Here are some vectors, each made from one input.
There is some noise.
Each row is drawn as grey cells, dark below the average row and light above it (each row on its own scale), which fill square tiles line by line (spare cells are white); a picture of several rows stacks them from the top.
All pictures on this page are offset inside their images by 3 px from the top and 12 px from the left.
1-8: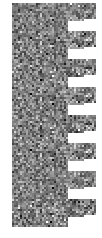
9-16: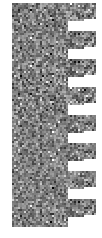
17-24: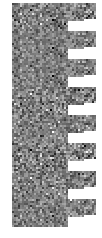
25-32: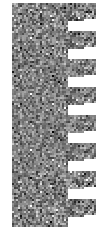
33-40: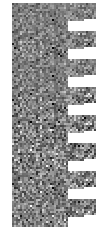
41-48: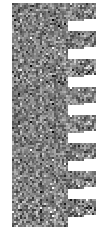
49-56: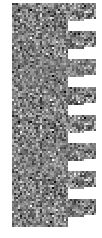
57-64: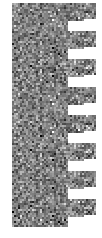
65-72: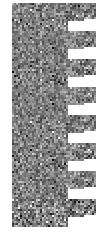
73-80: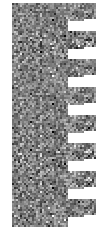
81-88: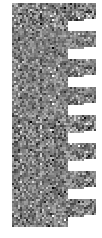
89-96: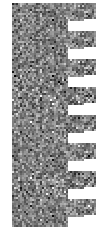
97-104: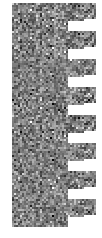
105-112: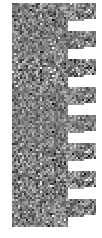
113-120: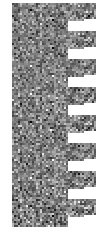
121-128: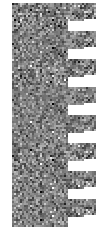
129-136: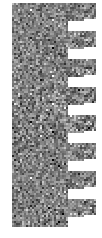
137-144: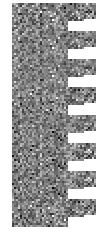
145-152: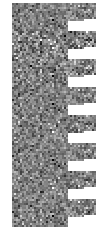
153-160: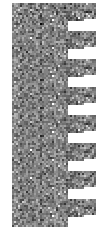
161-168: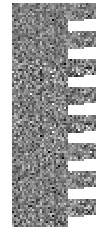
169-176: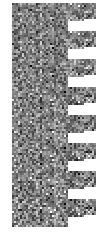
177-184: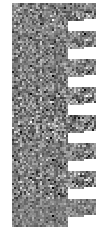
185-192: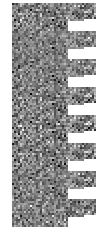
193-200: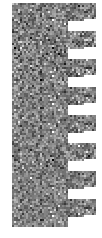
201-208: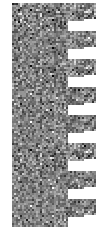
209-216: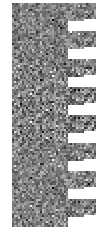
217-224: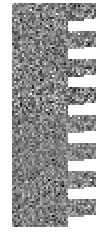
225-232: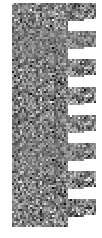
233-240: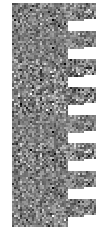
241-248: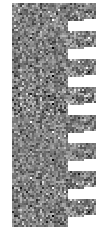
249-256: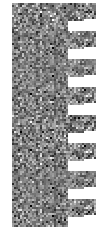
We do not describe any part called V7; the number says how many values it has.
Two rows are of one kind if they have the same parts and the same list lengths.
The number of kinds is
4.
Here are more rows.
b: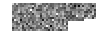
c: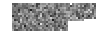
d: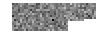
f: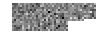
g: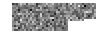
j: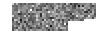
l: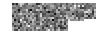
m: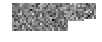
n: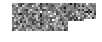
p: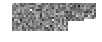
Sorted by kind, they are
b, j, p
c, d, g, l, m
f
n

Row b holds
a point on each of three 5-point circles.
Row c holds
a node of an 8-node tree and a value of V7.
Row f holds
a fixed value.
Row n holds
a point on a 5-point circle.
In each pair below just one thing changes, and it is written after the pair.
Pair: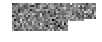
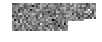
the value of V7
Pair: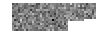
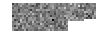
the node of the tree
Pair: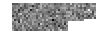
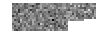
the value of V7
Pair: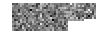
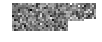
the value of V7
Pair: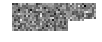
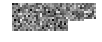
the value of V7
